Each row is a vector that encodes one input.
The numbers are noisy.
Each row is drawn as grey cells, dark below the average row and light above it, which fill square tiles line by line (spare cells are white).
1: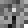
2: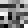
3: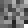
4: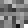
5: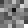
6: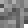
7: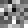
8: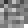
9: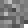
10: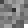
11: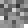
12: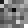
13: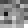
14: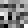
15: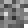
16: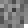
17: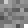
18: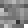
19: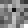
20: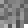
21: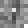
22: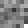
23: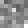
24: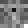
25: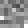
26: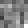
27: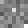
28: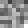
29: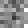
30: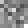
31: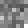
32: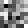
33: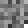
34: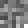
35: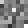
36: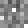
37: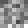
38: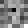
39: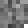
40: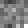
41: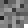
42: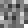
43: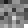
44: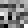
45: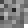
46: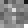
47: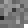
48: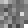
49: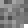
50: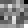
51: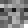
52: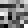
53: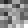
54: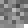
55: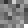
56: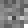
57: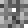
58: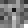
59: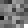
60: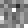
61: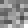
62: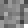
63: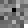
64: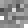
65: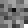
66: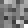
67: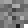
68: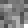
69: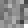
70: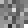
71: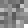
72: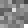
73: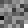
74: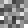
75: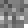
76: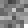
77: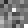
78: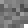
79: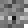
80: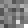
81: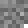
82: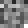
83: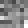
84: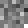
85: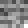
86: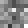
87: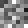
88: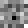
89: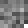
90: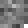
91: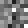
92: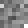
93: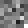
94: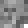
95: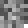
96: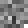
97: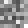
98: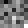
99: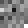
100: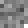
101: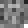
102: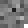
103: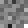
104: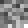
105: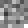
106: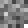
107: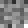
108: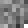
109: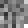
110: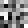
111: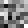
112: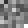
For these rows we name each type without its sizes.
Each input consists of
either a fixed value, or a label and four true/false values.
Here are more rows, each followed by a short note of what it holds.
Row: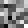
a fixed value
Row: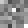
a label and four true/false values
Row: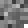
a label and four true/false values
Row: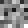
a label and four true/false values
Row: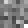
a label and four true/false values
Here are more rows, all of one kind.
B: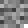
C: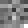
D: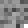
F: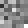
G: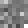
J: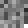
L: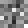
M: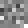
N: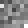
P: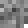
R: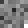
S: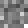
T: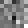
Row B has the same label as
C, G, L and S.
